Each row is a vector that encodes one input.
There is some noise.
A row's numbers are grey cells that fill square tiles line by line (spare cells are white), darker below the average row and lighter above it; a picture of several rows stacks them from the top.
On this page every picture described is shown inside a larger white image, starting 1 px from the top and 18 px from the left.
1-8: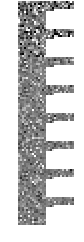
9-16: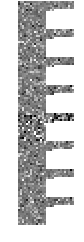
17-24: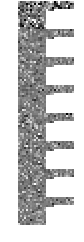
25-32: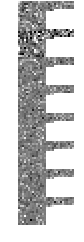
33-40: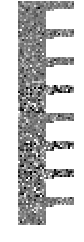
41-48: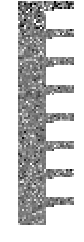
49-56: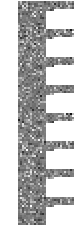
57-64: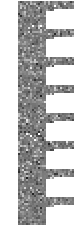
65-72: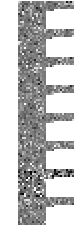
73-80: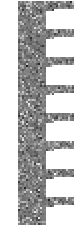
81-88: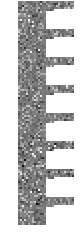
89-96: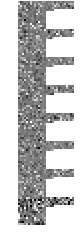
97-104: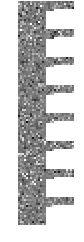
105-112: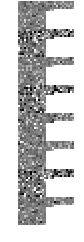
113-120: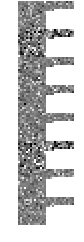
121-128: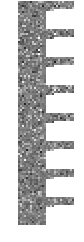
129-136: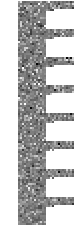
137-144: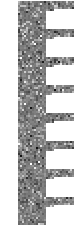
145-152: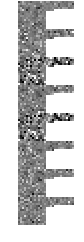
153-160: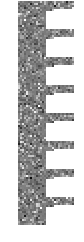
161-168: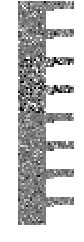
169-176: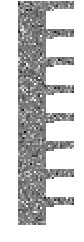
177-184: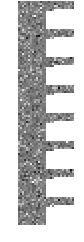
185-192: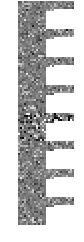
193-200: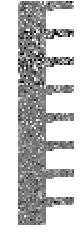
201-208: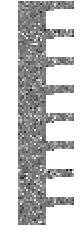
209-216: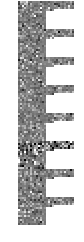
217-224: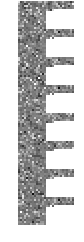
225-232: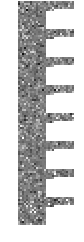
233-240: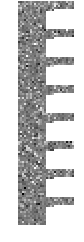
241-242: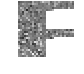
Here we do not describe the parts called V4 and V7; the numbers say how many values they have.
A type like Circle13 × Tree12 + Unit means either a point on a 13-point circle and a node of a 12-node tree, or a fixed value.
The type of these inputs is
Circle11 × (Tree8 + V7) + V4.
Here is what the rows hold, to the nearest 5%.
About 90% of them hold a point on an 11-point circle, together with either a node of an 8-node tree, or a value of V7. The rest hold a value of V4.
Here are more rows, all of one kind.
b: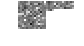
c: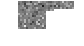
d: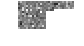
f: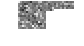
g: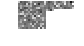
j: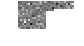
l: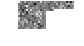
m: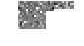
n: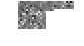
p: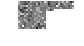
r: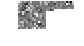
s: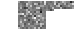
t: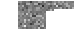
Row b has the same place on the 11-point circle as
c, j and t.
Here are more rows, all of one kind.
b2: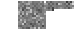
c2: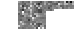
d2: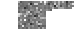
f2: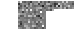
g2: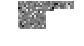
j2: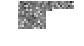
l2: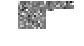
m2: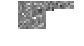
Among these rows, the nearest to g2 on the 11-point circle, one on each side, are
f2 and j2.
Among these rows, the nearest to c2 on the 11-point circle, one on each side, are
l2 and m2.
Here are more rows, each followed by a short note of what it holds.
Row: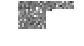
a point on an 11-point circle and a value of V7
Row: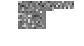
a point on an 11-point circle and a value of V7
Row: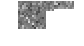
a point on an 11-point circle and a node of an 8-node tree
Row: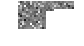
a point on an 11-point circle and a node of an 8-node tree
